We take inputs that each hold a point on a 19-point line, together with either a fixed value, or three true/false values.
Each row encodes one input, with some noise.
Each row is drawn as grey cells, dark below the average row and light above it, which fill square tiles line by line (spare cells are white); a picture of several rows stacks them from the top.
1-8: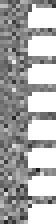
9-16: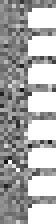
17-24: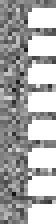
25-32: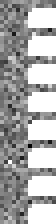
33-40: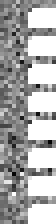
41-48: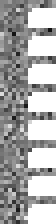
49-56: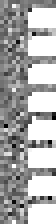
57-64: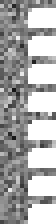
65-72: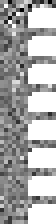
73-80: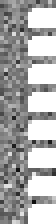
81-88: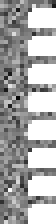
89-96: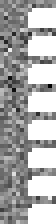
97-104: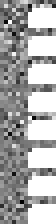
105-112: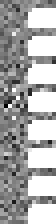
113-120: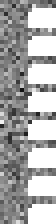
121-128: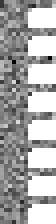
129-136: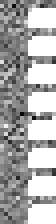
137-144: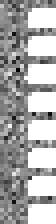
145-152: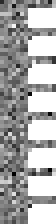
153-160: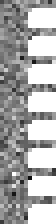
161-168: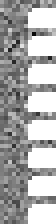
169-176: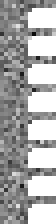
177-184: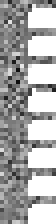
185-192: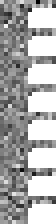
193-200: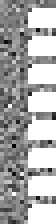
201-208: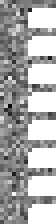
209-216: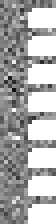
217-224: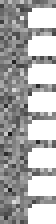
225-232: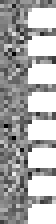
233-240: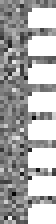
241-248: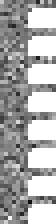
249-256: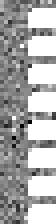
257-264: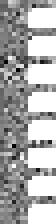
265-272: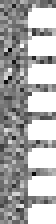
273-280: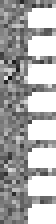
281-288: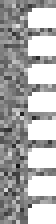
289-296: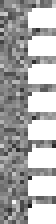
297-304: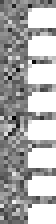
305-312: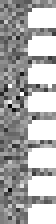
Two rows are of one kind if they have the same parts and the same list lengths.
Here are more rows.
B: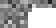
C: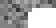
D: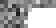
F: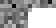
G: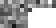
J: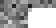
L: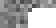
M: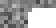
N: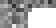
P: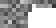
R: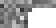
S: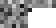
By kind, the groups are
B, C, D, F, J, N, P
G, L, M, R, S

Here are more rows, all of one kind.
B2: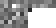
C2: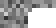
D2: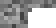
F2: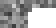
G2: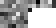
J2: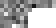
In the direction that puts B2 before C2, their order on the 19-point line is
D2, F2, B2, G2, C2, J2.
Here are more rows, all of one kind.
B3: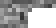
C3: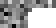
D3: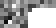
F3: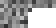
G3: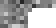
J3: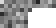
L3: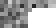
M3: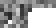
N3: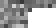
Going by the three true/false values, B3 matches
F3, G3 and M3.
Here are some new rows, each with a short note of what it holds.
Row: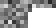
a point on a 19-point line
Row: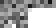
a point on a 19-point line
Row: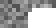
a point on a 19-point line
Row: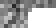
a point on a 19-point line
